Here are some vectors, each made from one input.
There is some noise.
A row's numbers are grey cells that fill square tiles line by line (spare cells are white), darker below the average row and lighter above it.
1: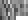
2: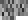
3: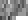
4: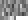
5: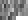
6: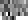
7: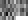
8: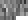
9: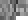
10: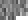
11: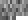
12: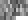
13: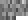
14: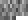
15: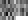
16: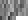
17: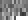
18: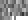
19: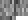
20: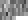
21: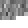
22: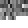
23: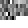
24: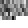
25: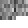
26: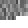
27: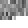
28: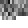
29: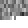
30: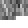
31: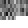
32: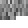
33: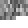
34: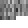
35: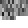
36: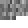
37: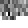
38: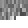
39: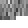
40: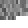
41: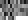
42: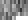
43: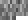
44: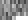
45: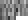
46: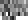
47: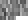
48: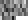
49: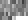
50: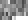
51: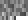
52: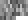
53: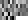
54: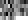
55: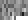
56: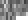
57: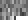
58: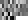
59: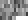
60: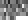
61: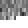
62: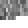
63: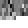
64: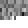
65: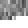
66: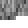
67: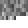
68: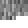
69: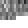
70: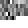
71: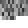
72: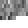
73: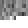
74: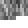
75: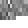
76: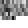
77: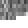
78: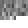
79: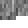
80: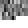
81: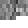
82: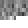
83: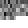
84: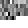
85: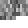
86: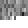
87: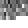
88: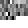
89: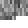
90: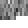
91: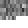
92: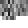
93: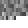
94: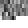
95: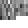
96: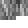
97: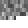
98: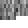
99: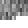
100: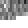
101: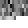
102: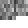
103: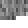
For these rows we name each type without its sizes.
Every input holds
a label, together with either a point on a line, or three true/false values.
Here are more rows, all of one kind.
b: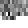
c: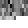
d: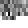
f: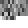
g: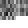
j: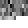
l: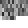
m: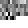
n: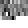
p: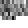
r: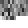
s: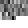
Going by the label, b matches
d and m.
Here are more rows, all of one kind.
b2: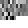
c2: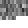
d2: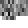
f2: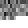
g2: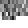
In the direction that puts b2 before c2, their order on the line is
b2, d2, g2, c2, f2.
